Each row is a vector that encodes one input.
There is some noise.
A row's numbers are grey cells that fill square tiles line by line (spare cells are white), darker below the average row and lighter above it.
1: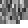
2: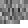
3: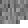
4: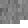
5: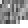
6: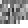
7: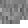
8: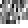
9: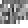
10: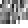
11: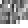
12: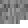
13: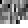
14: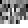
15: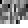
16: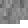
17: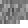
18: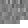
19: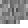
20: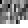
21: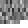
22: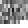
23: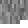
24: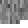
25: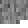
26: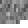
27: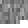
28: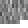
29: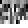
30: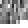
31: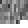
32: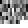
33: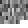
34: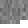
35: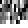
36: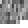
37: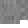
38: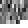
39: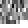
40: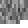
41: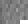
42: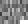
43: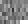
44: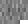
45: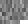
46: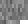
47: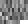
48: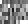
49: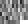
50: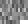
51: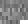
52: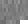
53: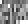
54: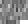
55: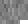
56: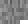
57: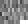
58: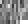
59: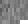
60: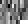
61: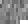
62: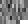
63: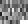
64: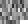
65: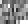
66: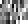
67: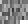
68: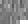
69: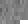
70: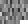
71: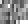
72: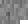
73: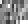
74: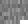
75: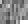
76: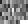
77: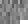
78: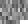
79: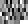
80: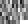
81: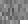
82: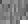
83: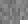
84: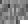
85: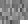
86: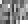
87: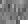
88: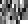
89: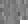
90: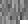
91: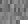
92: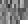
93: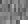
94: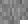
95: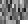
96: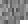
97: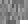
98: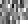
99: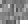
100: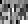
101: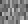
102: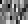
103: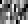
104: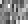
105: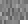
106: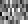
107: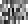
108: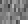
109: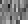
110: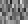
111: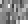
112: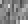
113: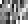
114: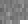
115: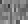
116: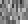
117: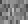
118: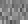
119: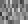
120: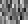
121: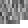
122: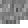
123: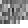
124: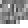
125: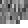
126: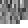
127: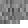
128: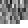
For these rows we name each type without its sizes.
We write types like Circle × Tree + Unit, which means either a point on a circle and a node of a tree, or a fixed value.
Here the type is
(Bool × Bool × Bool × Bool × Bool + Unit) × Label × Label.
